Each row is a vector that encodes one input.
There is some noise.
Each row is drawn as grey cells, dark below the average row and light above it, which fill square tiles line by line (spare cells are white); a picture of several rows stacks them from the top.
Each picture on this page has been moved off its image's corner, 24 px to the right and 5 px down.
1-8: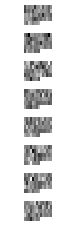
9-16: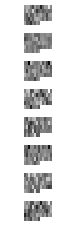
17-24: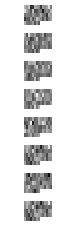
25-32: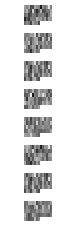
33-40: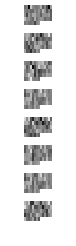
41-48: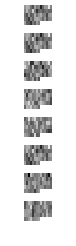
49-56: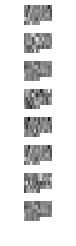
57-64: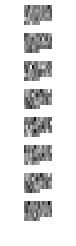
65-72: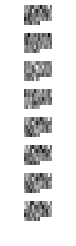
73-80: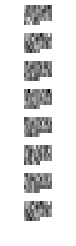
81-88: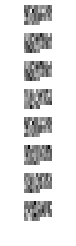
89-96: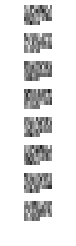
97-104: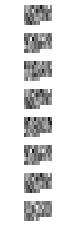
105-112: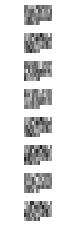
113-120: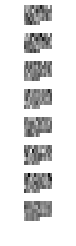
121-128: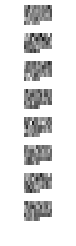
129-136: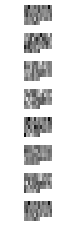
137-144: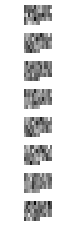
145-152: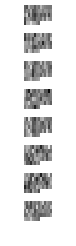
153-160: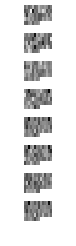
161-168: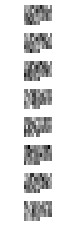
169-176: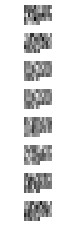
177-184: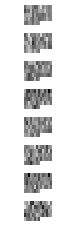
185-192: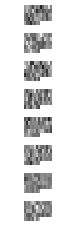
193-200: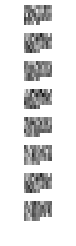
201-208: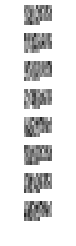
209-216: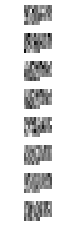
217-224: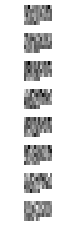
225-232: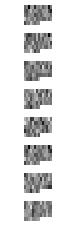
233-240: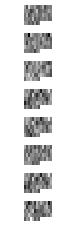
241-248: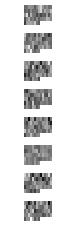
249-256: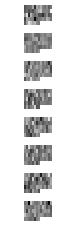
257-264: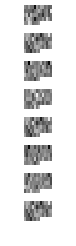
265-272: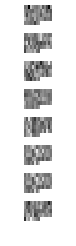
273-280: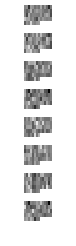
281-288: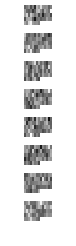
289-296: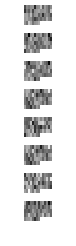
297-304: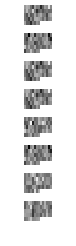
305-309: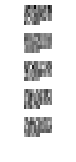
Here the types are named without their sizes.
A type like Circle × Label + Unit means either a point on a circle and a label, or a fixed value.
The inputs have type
Label × (Tree + Unit).
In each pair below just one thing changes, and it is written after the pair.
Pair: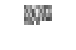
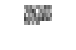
the label
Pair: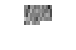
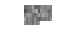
the node of the tree
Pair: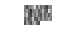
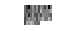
the node of the tree
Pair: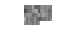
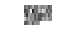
the node of the tree
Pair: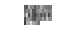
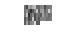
the node of the tree
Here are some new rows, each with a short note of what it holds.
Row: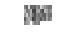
a label and a node of a tree
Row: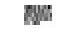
a label and a node of a tree
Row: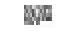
a label and a node of a tree
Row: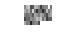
a label
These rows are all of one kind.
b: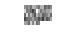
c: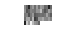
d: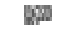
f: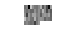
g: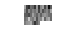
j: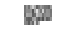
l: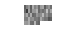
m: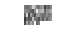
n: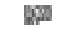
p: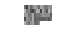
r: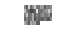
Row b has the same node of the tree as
d, j, m and n.
